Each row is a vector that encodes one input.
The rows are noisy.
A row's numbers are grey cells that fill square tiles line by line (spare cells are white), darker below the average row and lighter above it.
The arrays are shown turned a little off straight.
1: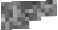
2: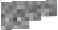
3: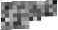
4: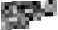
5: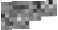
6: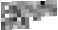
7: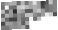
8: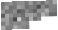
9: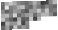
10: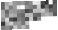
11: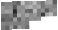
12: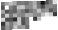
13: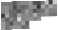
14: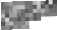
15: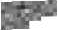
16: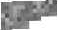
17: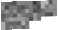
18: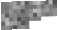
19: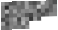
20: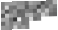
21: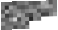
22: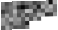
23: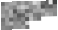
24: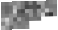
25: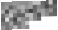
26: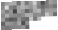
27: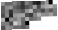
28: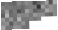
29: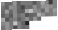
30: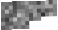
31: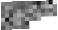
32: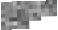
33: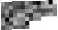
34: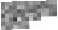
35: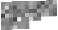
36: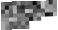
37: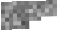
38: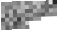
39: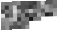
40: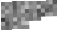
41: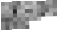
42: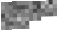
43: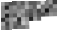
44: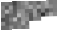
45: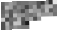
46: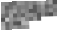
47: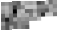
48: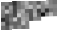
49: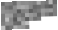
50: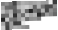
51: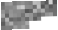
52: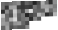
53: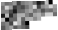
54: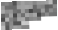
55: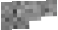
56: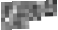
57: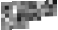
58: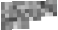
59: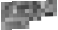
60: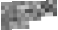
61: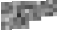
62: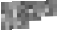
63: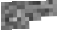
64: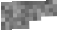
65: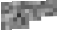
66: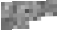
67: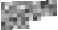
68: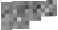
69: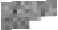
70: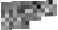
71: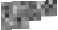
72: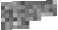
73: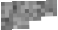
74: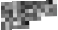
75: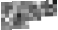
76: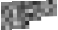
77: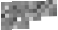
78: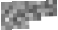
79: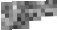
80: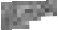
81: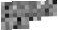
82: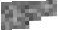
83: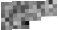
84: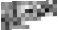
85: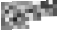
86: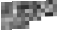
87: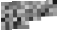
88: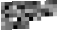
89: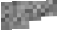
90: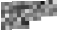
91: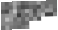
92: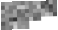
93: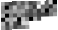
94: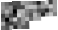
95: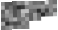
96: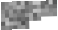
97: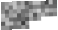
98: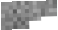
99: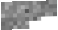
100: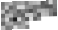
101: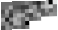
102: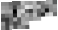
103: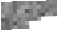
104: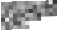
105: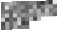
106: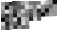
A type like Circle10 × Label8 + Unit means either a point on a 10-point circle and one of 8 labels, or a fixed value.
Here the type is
Bool × (Circle6 + Unit) + Line7.
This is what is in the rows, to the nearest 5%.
About 35% of them hold a point on a 7-point line. The rest hold a true/false value, together with either a point on a 6-point circle, or a fixed value.
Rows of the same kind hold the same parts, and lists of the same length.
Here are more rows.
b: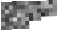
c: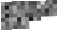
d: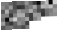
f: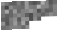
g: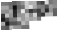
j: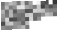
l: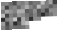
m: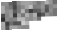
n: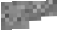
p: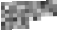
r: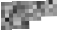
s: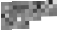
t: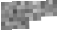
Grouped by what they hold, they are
b, j, n, t
c, d, f, l, p, r
g, m, s

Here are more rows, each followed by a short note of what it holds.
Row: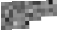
a point on a 6-point circle and a true/false value
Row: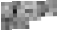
a point on a 6-point circle and a true/false value
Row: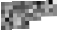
a point on a 6-point circle and a true/false value
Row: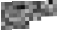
a point on a 7-point line
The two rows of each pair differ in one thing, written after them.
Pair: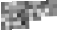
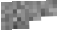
the place on the 6-point circle
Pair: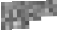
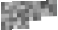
the place on the 6-point circle
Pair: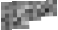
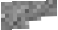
the place on the 6-point circle
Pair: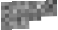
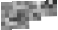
the true/false value
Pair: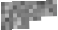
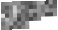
the place on the 6-point circle
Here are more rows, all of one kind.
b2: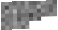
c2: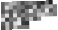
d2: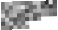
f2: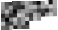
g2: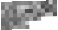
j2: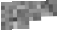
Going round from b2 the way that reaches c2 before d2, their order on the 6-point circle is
b2, c2, d2, g2, f2, j2.
